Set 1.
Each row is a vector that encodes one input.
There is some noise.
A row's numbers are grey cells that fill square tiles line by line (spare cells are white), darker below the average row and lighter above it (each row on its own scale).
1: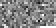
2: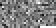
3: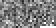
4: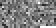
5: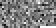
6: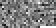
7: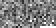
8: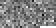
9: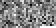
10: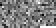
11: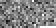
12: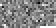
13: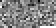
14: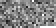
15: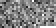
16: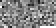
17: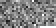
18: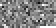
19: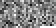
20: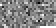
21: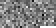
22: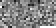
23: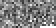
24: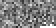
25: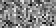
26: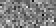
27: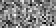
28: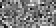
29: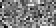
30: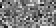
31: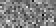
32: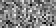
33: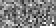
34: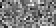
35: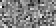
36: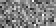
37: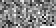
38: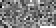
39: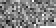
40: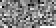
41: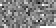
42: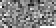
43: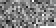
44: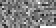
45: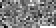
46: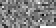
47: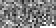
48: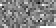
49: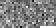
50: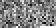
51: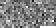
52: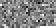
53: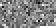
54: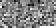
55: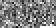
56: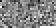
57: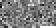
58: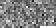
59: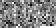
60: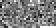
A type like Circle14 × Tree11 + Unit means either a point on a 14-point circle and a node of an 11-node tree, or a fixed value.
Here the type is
Bool × Bool × Bool.
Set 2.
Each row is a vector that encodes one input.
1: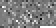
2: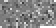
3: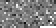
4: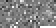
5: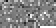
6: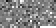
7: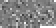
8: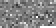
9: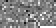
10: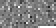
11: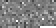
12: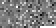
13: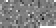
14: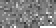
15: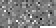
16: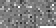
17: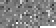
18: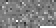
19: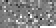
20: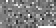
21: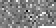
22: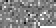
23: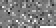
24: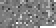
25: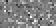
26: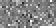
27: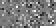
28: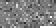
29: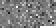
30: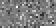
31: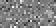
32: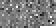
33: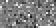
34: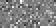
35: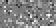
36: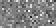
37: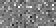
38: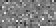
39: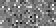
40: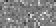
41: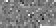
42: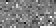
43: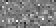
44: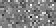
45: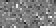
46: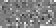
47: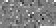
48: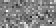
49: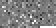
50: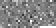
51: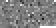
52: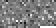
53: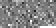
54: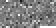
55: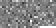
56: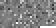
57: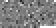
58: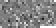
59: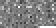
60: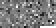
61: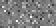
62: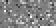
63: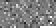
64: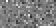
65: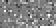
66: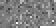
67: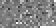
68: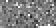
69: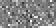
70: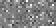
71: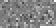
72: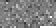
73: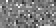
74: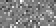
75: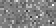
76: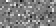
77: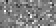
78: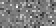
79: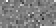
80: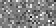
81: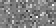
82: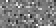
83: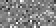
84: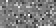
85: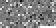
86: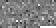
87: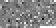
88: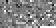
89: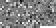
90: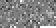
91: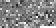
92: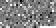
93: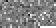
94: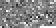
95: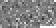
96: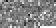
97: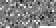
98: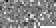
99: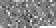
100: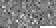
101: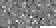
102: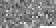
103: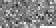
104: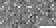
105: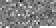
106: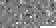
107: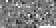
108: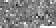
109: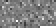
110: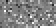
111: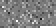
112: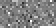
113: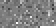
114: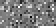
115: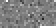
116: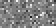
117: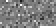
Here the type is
Bool × Bool × Bool × Bool.
